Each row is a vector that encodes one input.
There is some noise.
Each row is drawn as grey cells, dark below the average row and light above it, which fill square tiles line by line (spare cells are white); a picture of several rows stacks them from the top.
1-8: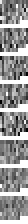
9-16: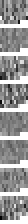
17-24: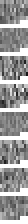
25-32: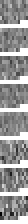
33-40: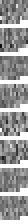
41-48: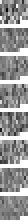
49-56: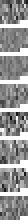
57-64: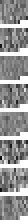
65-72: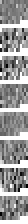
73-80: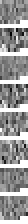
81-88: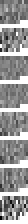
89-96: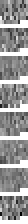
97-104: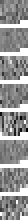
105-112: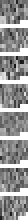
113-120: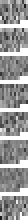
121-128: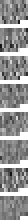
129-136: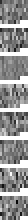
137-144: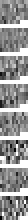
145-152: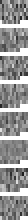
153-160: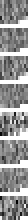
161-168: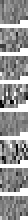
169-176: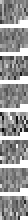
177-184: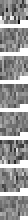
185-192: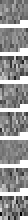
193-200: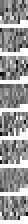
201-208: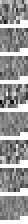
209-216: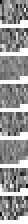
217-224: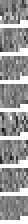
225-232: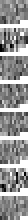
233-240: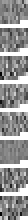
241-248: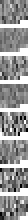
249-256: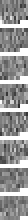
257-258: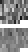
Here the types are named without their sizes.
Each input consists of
five true/false values.
